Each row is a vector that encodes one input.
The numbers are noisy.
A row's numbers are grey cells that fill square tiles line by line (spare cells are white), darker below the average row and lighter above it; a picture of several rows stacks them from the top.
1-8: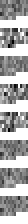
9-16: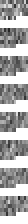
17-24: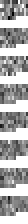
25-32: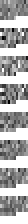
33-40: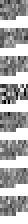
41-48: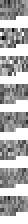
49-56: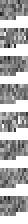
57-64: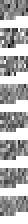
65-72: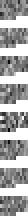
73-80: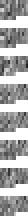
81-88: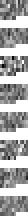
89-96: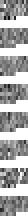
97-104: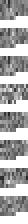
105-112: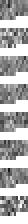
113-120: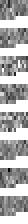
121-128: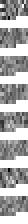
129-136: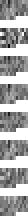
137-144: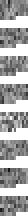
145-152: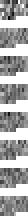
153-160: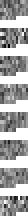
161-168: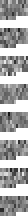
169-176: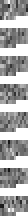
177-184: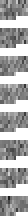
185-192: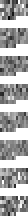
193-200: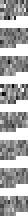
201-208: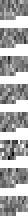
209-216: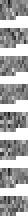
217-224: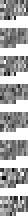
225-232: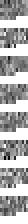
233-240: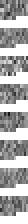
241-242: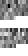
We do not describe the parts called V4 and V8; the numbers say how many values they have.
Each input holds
either a node of each of two 10-node trees, a true/false value and a value of V4, or a value of V8.
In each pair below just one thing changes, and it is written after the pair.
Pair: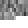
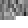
the node of one of the two trees
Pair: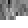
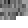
the true/false value
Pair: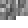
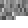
the true/false value
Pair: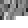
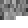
the node of one of the two trees
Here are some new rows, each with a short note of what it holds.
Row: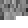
a node of each of two 10-node trees, a true/false value and a value of V4
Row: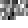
a value of V8
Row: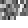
a value of V8
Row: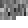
a node of each of two 10-node trees, a true/false value and a value of V4
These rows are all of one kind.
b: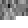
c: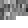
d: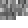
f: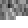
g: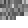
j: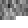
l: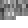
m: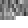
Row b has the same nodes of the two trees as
f and j.
